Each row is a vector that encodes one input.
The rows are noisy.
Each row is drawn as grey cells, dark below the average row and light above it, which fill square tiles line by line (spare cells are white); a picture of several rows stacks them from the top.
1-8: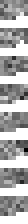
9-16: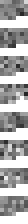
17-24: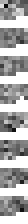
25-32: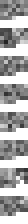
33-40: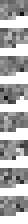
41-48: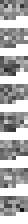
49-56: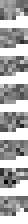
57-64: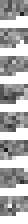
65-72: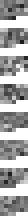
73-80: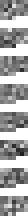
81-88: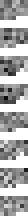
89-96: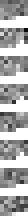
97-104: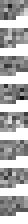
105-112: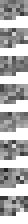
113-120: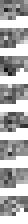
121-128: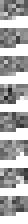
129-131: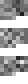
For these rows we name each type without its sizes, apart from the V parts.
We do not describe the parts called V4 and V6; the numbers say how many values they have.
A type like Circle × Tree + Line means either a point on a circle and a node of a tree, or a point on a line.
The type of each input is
(Bool × V4 + Line) × V6.
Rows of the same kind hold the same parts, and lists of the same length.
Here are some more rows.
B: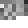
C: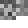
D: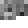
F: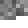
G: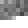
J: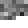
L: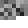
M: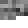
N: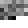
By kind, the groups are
B, C, N
D, F, G, J, L, M

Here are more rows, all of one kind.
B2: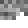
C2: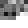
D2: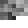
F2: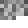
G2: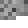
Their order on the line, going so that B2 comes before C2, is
B2, F2, G2, D2, C2.
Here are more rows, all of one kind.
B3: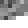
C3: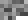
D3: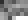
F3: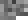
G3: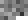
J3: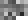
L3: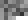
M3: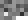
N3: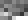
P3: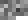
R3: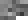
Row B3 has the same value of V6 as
G3, L3 and P3.
